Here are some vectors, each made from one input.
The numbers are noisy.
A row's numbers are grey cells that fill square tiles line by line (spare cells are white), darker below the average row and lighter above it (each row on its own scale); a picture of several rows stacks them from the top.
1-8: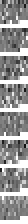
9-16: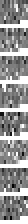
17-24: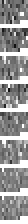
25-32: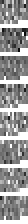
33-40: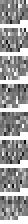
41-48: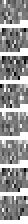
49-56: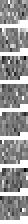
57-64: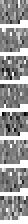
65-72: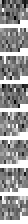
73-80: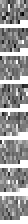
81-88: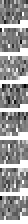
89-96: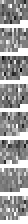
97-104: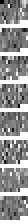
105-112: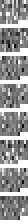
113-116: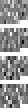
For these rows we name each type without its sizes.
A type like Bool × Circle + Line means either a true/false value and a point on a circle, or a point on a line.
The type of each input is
(Bool × (Circle + Unit) + Unit) × Circle.
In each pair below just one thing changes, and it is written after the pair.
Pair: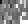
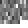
the true/false value
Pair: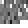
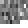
the true/false value
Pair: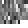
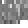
the place on one of the two circles
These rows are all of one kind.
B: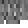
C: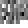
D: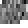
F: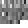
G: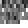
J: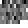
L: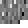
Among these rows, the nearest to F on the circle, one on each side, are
C and L.
